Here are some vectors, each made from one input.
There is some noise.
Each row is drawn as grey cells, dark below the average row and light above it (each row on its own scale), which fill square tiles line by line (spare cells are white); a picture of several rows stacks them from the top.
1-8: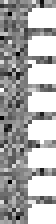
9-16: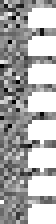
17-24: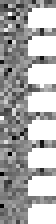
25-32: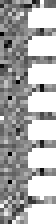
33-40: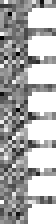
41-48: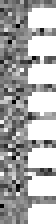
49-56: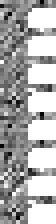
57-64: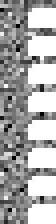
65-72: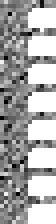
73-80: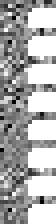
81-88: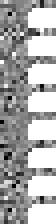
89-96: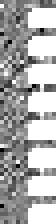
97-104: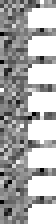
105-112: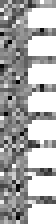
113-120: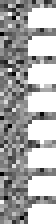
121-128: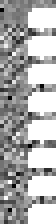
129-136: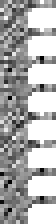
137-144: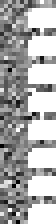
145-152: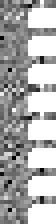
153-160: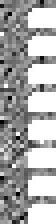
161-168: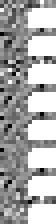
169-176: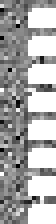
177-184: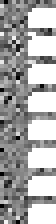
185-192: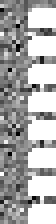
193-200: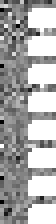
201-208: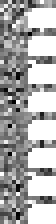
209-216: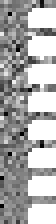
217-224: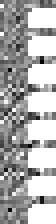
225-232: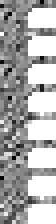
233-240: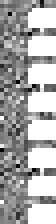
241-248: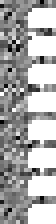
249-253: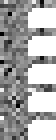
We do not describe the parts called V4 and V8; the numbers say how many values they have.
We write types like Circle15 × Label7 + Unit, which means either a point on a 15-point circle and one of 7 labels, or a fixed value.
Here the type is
Bool × (Line5 + V4) × Line7 × (Tree10 + Unit) × V8.
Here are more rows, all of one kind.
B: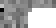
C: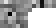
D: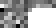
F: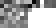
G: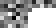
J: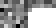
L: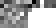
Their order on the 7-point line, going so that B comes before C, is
L, B, D, G, C, J, F.
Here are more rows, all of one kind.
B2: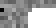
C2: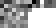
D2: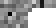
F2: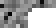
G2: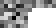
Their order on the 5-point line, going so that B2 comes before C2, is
D2, B2, C2, F2, G2.
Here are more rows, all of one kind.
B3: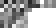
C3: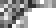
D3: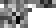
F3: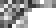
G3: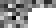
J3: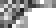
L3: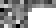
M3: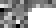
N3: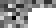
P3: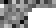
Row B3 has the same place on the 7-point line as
D3 and L3.
